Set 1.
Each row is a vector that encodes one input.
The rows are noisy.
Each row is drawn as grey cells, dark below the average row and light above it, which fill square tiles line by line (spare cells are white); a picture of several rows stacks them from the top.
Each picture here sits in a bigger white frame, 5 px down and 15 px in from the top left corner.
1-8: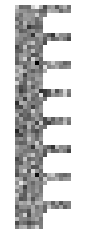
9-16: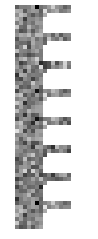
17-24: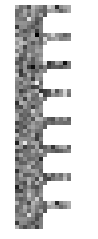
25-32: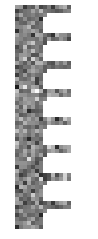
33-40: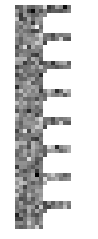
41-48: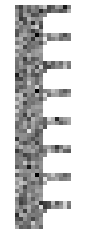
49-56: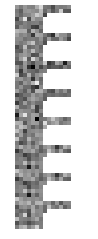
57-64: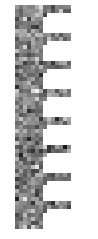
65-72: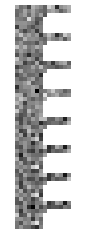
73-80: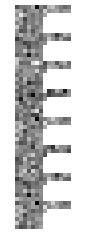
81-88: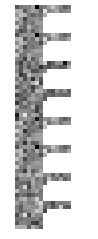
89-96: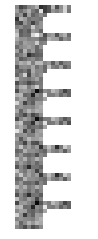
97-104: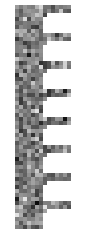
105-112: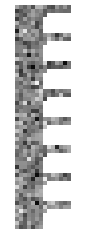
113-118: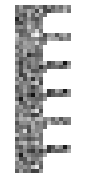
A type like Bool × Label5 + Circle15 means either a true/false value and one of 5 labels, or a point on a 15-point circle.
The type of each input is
Bool × Line7 + Line11.
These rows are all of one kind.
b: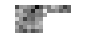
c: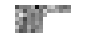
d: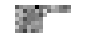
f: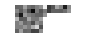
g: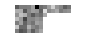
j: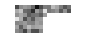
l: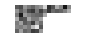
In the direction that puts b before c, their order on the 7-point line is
j, b, f, l, d, g, c.
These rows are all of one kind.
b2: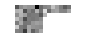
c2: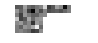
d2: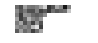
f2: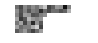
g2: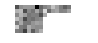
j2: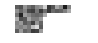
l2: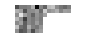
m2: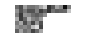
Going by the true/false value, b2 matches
g2 and l2.
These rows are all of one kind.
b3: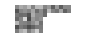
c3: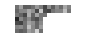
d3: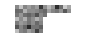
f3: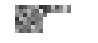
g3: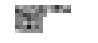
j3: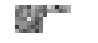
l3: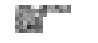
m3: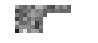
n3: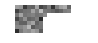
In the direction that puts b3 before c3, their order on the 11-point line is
l3, j3, d3, g3, b3, m3, n3, c3, f3.
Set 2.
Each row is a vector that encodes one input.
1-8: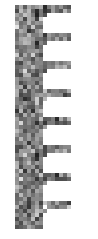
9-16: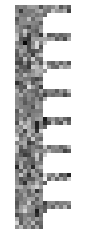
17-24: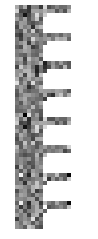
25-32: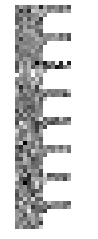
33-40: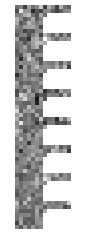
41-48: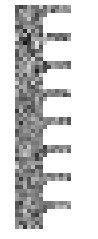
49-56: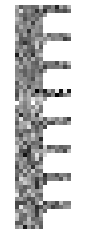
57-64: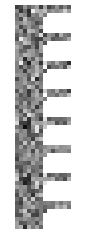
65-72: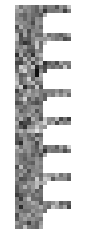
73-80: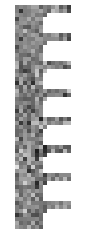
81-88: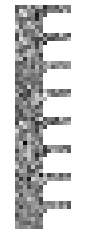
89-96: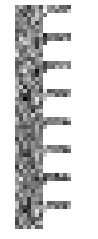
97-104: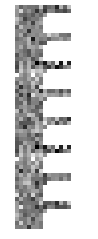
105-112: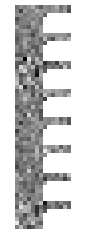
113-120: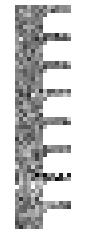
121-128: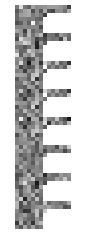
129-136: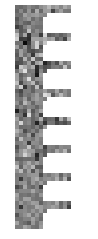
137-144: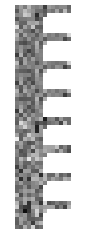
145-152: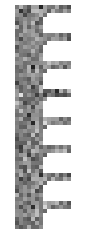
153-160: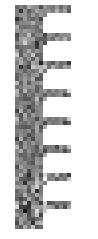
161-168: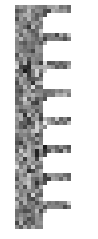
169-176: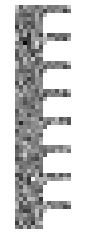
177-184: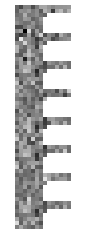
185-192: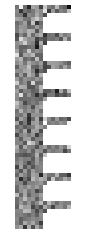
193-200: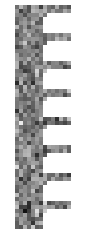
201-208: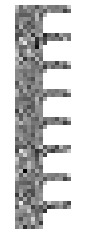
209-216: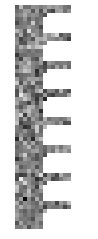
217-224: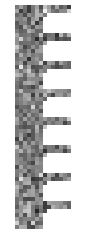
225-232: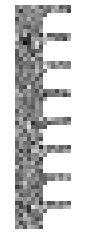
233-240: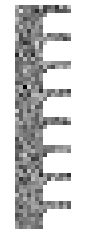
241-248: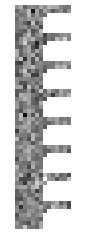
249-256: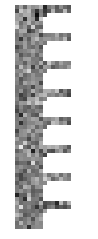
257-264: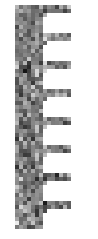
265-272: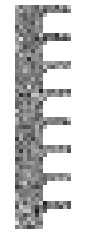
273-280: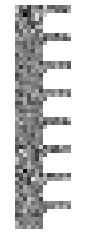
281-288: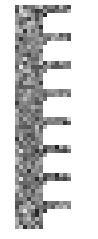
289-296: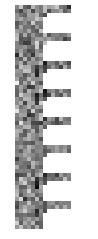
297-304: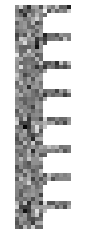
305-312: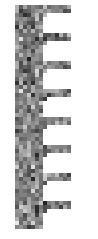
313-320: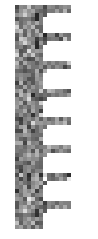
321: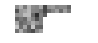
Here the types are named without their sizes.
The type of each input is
List(Line).
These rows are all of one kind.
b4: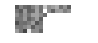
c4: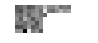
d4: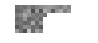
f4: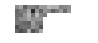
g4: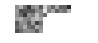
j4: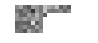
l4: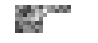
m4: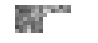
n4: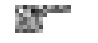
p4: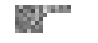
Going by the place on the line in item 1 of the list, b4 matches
c4, j4, m4 and p4.
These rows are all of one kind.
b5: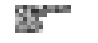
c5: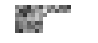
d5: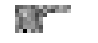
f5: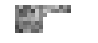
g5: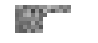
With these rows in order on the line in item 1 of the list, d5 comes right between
b5 and g5.
